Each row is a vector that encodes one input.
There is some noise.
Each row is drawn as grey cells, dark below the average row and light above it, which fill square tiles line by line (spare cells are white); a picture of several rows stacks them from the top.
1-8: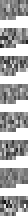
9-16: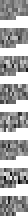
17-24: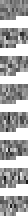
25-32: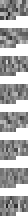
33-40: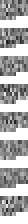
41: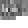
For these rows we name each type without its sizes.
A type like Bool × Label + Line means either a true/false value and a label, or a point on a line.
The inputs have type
Label + Line.
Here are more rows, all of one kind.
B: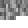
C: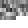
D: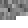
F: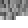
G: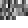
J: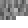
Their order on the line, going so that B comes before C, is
J, G, F, B, D, C.
